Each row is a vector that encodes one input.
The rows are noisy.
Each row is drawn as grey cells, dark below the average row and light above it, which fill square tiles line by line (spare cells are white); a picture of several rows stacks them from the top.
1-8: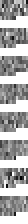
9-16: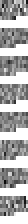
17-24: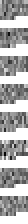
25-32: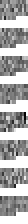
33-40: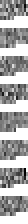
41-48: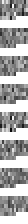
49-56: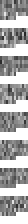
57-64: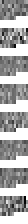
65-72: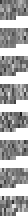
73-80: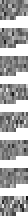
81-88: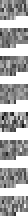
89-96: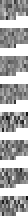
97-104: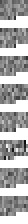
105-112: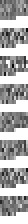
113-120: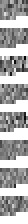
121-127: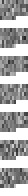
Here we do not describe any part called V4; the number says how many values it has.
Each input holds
either a point on a 5-point line, or a list of up to two items, each a true/false value and a value of V4.
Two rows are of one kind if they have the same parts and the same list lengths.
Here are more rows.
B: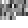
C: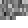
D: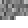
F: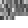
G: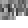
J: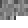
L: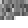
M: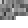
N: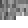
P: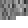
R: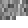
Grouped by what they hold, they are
B
C, D, F, L, M
G
J, N, P, R

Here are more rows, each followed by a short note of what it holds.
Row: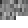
a list of two items
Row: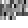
the empty list
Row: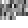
the empty list
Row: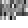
the empty list
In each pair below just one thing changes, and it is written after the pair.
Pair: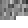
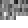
the true/false value in item 2 of the list
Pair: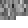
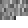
the value of V4 in item 1 of the list
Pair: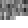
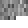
the value of V4 in item 1 of the list
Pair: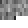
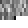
the true/false value in item 2 of the list
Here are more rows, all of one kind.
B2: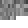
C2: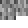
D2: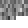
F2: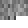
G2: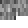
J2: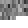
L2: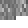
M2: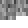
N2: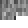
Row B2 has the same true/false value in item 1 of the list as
D2, F2 and J2.
